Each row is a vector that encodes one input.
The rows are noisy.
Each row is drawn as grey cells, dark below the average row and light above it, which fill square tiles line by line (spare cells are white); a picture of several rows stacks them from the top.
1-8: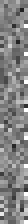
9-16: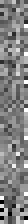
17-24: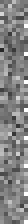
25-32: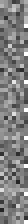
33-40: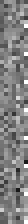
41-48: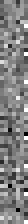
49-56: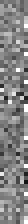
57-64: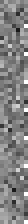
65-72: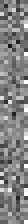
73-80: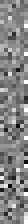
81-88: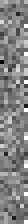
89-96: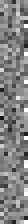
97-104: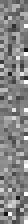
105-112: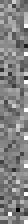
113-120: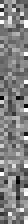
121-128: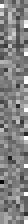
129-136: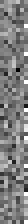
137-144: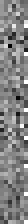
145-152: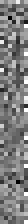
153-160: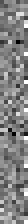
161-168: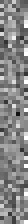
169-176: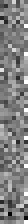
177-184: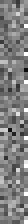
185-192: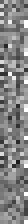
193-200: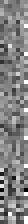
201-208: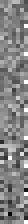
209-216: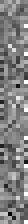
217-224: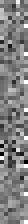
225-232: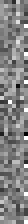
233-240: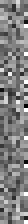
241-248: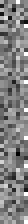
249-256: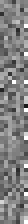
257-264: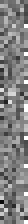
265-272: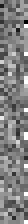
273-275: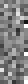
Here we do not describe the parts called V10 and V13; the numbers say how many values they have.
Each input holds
a point on an 8-point line, a value of V10 and a value of V13, together with either a fixed value, or four true/false values.
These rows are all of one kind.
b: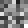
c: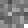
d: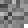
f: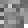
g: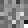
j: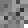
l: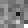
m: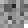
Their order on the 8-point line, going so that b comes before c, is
g, b, d, j, c, l, f, m.
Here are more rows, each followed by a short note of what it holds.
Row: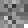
a point on an 8-point line, a value of V10 and a value of V13
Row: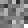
a point on an 8-point line, four true/false values, a value of V10 and a value of V13
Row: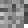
a point on an 8-point line, four true/false values, a value of V10 and a value of V13
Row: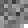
a point on an 8-point line, four true/false values, a value of V10 and a value of V13
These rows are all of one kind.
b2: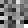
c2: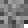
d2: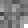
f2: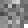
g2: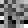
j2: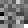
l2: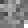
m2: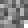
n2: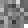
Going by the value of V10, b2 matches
f2, j2 and l2.
